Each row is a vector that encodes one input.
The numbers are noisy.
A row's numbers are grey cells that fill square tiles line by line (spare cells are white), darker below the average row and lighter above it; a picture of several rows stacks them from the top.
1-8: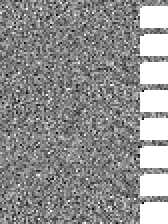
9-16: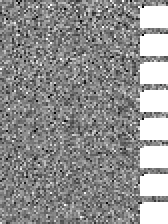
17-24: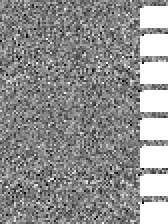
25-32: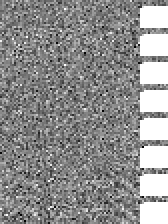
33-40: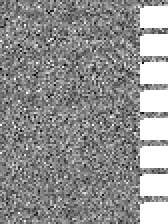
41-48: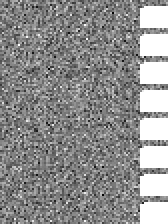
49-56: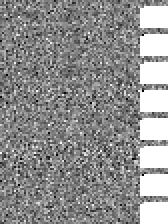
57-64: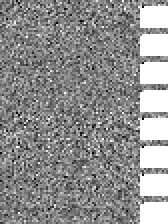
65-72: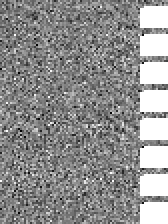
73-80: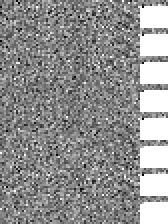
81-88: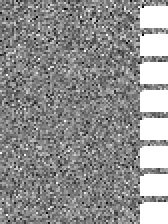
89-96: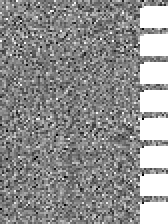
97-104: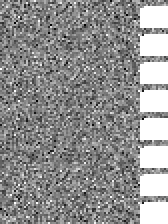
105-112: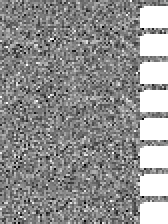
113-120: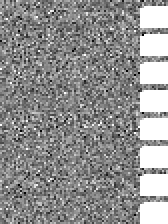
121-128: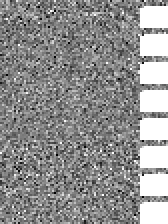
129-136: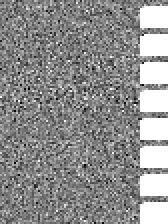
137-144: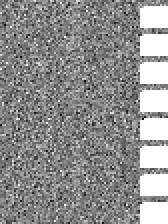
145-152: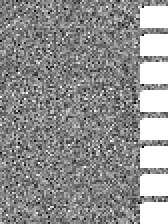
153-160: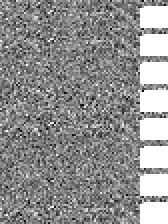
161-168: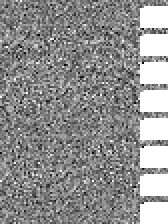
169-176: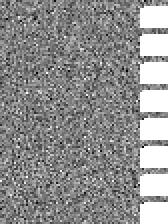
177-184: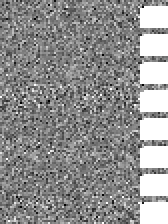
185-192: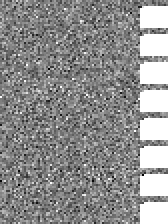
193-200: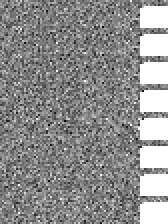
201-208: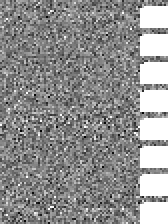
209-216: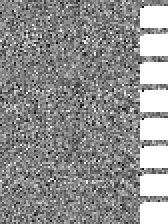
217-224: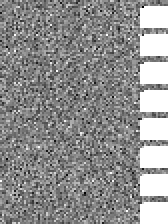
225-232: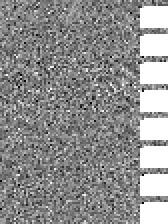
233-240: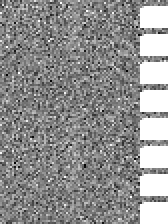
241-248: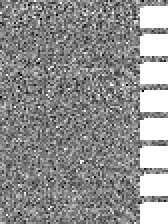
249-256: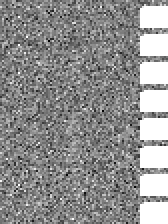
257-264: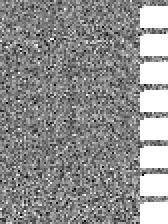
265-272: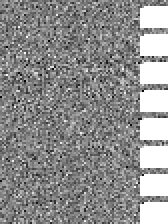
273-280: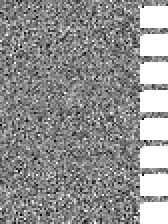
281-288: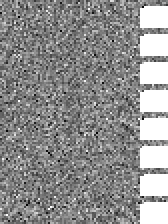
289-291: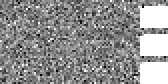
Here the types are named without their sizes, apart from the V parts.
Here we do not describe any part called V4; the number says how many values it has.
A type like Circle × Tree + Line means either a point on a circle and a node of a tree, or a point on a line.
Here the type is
(Bool × V4 + Unit) × Line.
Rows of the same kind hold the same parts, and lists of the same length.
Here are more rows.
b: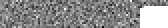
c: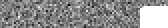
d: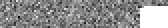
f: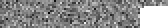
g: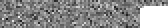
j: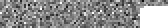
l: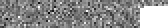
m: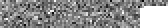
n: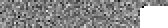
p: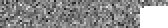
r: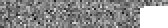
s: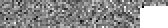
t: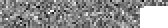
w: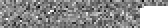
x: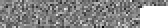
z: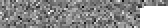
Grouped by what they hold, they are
b, d, m, n, t, w, x, z
c, f, g, j, l, p, r, s

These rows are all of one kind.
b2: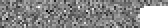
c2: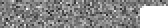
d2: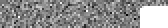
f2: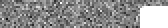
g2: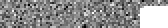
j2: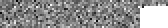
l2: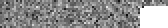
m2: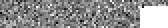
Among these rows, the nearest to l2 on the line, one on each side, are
b2 and j2.
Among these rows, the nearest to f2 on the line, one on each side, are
c2 and d2.
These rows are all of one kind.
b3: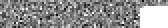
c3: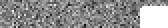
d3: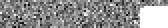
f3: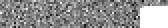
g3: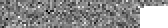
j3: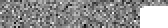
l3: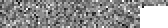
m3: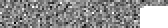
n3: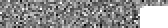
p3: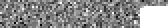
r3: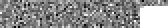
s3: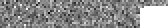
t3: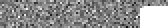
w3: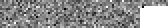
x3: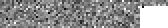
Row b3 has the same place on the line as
d3, n3, p3 and r3.
